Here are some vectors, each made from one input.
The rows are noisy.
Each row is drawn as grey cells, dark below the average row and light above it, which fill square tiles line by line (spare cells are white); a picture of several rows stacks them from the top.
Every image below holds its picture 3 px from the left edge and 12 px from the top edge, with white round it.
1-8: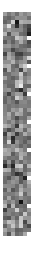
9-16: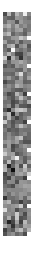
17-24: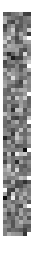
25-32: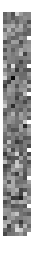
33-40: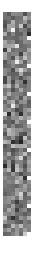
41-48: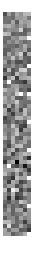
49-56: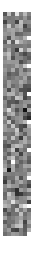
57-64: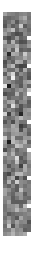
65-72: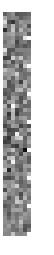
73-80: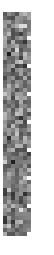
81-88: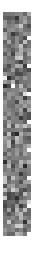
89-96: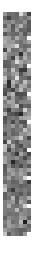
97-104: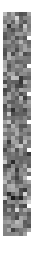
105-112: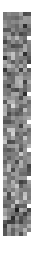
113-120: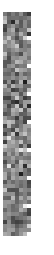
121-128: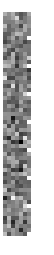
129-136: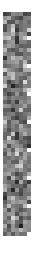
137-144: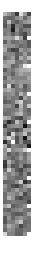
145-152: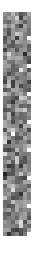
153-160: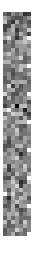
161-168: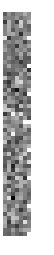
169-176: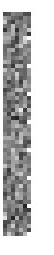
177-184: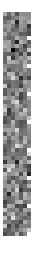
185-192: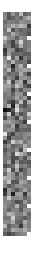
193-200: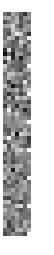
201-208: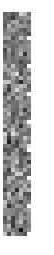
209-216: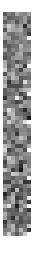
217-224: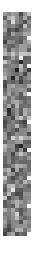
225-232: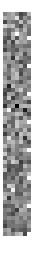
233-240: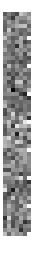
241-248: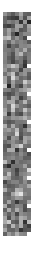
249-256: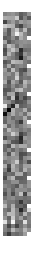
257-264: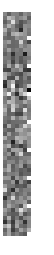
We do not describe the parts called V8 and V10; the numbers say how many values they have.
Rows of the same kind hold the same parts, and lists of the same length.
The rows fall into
3 kinds.
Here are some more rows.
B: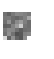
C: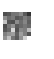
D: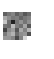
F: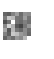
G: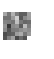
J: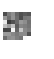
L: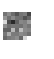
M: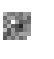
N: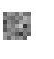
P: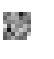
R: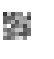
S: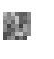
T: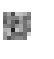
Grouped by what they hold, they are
B, N, R, T
C, D, J, L
F, G, M, P, S

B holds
a value of V8 and a value of V10.
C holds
a point on a 6-point line.
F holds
a point on a 9-point line and a true/false value.
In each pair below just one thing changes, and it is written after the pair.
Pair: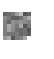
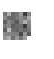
the value of V10
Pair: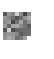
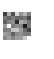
the value of V8
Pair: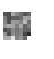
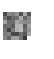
the value of V8
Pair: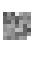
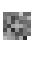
the value of V10
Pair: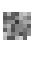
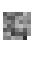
the value of V10
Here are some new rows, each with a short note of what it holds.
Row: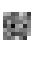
a value of V8 and a value of V10
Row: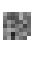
a value of V8 and a value of V10
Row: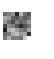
a point on a 6-point line
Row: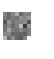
a value of V8 and a value of V10
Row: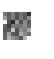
a point on a 6-point line
